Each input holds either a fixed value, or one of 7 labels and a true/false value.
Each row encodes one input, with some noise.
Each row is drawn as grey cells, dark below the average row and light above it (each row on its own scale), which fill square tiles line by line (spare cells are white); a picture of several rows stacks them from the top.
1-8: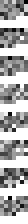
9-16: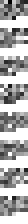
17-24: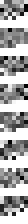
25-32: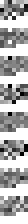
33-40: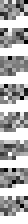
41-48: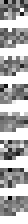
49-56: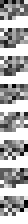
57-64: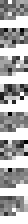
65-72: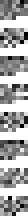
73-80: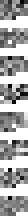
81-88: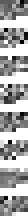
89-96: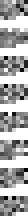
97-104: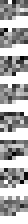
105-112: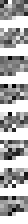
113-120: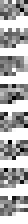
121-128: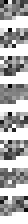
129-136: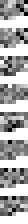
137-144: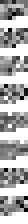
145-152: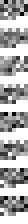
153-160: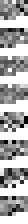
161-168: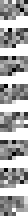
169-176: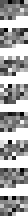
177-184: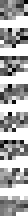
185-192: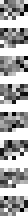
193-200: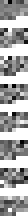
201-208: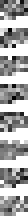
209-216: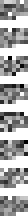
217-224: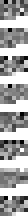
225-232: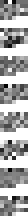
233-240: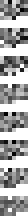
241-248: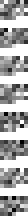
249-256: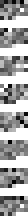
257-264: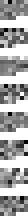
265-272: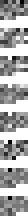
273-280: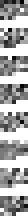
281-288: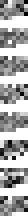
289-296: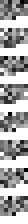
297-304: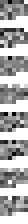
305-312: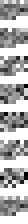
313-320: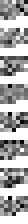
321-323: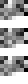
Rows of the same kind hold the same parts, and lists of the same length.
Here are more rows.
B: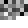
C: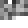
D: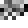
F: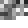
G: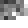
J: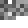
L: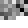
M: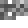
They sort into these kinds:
B, C, D, F, J, L, M
G

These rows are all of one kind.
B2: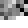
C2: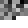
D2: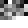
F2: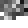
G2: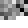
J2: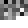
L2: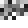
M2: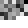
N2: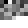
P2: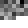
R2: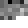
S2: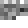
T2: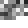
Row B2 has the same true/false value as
F2, G2, L2 and S2.
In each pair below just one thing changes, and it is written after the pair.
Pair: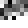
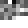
the label
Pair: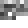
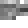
the true/false value
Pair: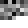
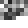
the true/false value
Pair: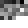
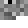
the true/false value
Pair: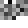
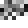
the label
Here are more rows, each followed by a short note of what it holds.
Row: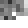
a fixed value
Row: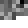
one of 7 labels and a true/false value
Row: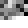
one of 7 labels and a true/false value
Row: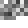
one of 7 labels and a true/false value
